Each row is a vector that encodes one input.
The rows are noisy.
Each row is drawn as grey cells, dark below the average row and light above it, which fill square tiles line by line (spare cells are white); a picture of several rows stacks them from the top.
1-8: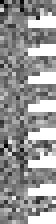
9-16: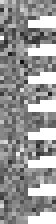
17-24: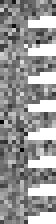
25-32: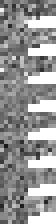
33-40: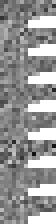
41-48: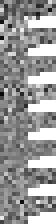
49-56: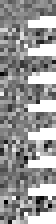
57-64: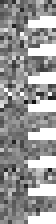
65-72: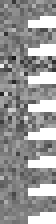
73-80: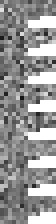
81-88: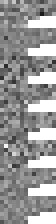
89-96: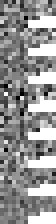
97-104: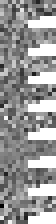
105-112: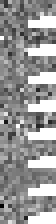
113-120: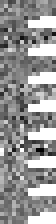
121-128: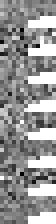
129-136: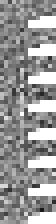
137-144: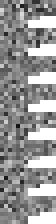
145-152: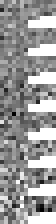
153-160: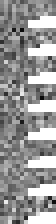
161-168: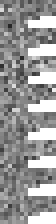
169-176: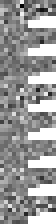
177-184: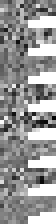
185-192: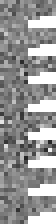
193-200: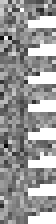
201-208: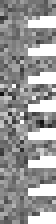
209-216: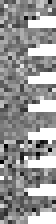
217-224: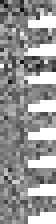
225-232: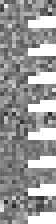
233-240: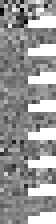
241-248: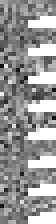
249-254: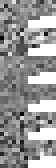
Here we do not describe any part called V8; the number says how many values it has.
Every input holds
either a point on a 9-point circle, or a list of up to two items, each a point on a 5-point line and a value of V8.
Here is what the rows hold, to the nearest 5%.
About 30% of them hold a point on a 9-point circle. The rest are lists of up to two items, each a point on a 5-point line and a value of V8: about 5% of all rows are empty, 25% hold one and 40% two.
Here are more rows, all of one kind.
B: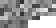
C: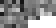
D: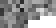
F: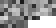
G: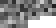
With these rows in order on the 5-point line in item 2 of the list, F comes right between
C and D.
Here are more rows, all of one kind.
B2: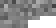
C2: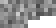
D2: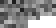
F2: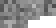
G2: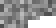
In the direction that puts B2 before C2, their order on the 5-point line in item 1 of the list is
B2, D2, C2, G2, F2.
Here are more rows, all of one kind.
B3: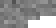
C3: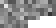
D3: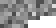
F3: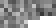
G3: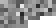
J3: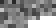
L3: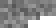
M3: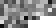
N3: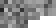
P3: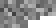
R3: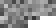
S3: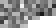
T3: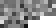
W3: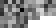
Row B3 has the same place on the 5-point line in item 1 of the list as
J3, N3 and S3.
